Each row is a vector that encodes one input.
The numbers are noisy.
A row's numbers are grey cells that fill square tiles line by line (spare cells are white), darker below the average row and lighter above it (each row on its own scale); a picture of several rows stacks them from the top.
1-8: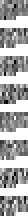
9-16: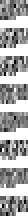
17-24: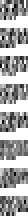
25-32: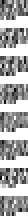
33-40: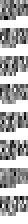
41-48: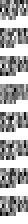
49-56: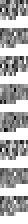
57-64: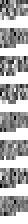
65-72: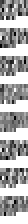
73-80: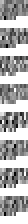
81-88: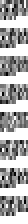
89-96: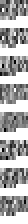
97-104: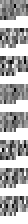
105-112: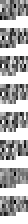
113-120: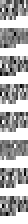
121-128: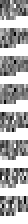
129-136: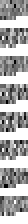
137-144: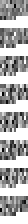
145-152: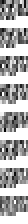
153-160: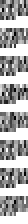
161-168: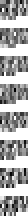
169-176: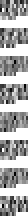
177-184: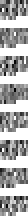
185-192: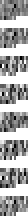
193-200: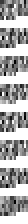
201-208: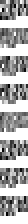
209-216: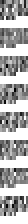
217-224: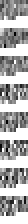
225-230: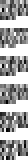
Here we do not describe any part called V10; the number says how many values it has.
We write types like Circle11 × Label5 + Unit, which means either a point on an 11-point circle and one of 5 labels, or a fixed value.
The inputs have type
List2(Bool × V10).
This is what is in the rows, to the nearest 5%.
All of them are lists of up to two items, each a true/false value and a value of V10: a few are empty, 50% hold one and 50% two.
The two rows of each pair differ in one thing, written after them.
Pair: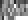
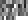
the value of V10 in item 1 of the list
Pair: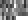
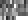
the true/false value in item 1 of the list
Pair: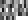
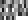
the true/false value in item 2 of the list
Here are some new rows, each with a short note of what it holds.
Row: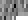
a list of one item
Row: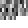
a list of one item
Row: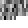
a list of one item
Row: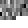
the empty list
